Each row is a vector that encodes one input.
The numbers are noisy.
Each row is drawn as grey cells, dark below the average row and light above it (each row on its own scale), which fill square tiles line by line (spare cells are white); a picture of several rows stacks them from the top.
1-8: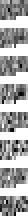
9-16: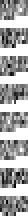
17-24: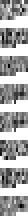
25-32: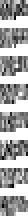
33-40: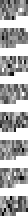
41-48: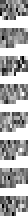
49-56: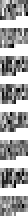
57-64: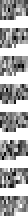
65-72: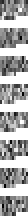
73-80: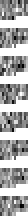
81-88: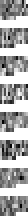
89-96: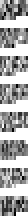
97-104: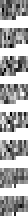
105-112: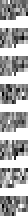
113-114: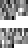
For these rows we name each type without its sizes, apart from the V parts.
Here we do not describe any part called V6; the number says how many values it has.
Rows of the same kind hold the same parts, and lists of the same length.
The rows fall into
3 kinds.
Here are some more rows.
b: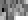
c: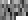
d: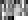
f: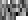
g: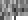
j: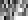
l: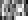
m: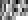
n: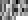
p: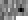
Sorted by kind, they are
b, j
c, f, g, l, m, n
d, p

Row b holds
a label.
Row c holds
a point on a line and a true/false value.
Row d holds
a true/false value and a value of V6.
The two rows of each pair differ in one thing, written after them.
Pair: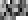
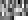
the value of V6
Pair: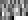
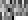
the value of V6
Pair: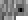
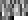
the true/false value
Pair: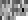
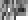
the value of V6
